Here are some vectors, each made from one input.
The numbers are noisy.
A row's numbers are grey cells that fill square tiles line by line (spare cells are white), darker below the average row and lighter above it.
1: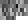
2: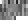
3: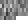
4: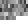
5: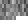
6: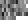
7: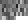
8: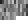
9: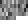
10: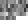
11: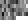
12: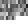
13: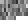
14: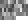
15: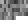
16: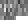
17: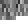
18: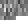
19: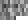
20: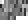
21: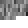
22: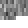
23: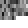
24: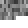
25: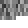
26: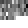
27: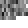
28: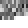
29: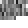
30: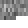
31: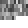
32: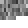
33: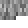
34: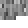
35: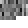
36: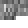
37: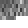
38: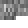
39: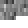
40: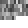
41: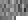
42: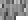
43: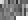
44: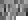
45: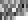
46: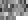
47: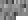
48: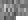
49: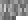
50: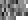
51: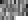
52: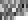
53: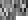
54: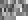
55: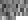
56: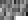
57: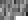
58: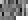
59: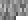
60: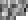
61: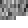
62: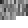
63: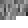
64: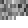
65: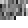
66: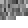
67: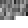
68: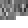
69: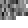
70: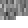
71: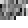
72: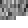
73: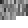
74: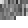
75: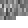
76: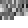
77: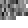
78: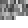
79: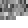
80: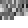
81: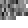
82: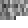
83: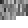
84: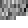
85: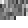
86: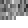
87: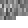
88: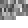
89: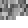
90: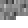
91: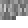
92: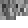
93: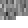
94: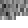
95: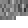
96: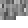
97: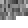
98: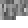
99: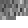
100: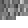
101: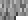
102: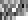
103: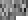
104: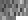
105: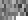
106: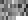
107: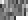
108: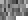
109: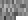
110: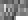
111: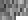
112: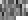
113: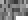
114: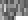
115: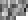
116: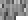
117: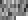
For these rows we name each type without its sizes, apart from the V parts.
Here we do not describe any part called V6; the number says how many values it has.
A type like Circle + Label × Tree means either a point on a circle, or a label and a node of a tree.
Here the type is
Bool × V6 + List(Line).
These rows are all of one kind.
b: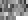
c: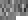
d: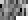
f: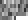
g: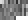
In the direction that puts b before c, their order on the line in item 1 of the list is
b, f, c, g, d.
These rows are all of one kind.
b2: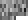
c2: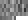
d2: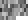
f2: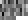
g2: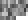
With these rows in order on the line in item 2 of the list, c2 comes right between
f2 and g2.
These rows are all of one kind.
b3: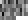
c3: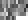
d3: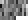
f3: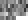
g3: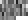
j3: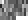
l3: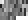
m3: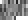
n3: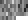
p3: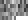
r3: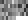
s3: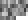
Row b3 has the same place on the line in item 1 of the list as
d3 and g3.
